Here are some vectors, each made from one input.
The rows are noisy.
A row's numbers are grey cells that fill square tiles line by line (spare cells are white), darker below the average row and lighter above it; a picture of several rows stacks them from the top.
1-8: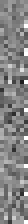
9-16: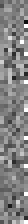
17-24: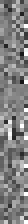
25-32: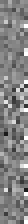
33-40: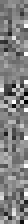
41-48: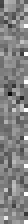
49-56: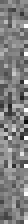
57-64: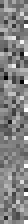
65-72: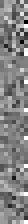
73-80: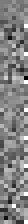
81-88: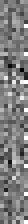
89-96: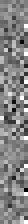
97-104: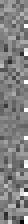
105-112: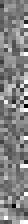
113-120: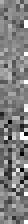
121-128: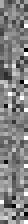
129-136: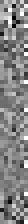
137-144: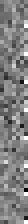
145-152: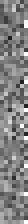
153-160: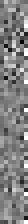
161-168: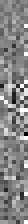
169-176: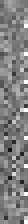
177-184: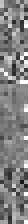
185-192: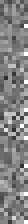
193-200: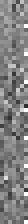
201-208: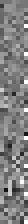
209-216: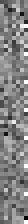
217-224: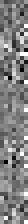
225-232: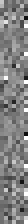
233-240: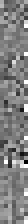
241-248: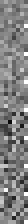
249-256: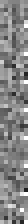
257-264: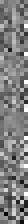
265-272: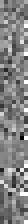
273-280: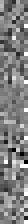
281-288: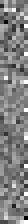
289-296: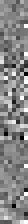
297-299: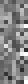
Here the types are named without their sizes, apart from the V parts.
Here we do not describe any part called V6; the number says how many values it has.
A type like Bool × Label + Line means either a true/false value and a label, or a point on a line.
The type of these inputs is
Circle + Line × (Line + V6).
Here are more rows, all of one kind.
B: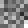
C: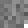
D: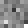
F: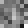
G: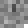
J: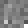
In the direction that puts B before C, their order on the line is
J, D, F, G, B, C.
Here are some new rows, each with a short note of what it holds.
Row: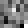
a point on each of two lines
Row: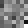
a point on each of two lines
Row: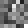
a point on a circle
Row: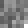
a point on each of two lines
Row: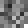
a point on a circle
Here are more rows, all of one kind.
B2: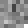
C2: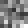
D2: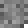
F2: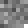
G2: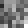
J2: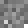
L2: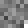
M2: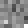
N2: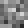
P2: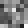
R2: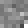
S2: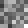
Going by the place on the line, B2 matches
P2 and S2.
